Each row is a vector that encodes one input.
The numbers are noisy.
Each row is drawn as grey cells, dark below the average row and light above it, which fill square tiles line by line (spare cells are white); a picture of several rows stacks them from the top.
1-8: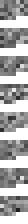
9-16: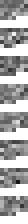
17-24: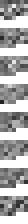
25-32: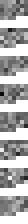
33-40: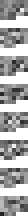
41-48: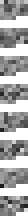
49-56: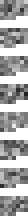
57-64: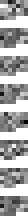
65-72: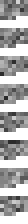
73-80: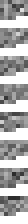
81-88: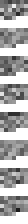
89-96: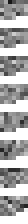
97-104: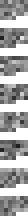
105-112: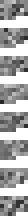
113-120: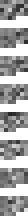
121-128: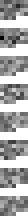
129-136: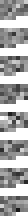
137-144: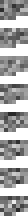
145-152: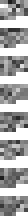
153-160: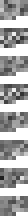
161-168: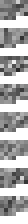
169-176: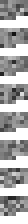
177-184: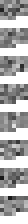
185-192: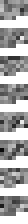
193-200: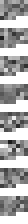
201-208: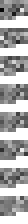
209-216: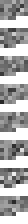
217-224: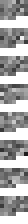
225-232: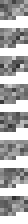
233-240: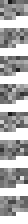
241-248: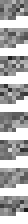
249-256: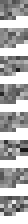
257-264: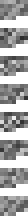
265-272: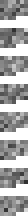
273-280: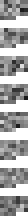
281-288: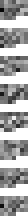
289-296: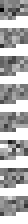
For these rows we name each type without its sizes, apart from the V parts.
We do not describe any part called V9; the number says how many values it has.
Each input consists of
a list of items, each a true/false value and a value of V9.
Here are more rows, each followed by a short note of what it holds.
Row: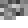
a list of one item
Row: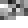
the empty list
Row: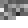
a list of one item
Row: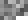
a list of three items
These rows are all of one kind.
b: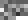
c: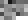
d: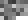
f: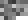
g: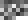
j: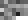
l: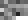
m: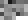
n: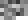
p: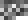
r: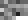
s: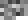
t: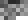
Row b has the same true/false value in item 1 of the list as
g and p.
